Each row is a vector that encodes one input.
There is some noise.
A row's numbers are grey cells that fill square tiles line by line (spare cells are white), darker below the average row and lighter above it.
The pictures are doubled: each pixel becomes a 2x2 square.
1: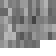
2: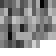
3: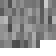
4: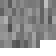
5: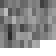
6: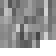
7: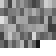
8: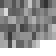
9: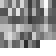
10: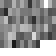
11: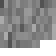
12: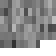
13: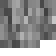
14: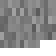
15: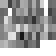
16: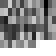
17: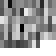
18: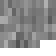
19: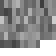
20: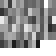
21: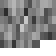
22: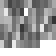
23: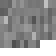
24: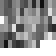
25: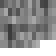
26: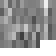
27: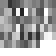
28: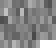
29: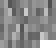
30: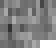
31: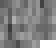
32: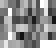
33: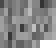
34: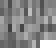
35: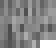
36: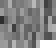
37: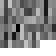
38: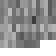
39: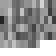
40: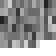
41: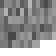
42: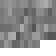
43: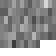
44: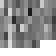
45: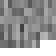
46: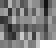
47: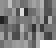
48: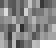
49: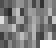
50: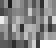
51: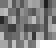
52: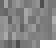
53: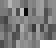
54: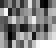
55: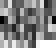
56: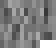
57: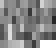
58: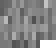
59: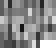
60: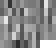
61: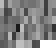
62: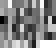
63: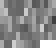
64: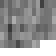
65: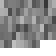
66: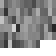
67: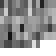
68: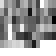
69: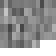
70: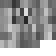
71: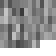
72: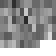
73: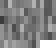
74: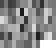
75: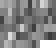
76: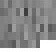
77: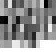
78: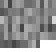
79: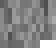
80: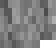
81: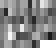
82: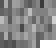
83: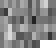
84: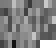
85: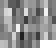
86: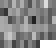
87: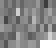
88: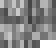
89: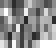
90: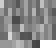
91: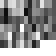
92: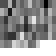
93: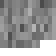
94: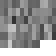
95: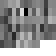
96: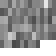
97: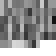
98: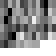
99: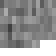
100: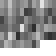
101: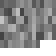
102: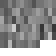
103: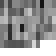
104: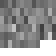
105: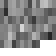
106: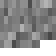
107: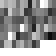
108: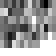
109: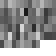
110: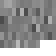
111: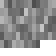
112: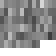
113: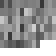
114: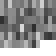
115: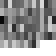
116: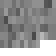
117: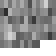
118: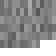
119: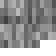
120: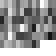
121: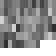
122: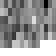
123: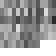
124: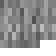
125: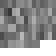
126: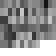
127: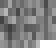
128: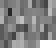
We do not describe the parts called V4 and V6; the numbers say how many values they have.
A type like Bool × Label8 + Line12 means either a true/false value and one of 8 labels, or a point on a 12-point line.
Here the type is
Line8 + (Line9 + V4) × V6.
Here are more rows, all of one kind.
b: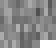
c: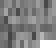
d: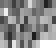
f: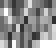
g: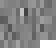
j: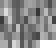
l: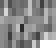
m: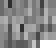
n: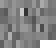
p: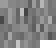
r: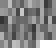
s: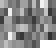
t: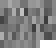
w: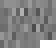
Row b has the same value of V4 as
j, r, t and w.
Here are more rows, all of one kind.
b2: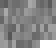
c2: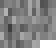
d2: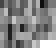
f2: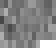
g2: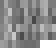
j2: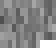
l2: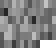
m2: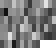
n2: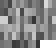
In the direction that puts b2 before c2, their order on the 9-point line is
j2, g2, l2, n2, b2, f2, m2, d2, c2.
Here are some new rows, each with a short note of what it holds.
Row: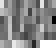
a point on an 8-point line
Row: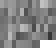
a value of V4 and a value of V6
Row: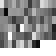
a point on an 8-point line
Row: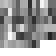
a point on a 9-point line and a value of V6
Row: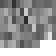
a point on an 8-point line
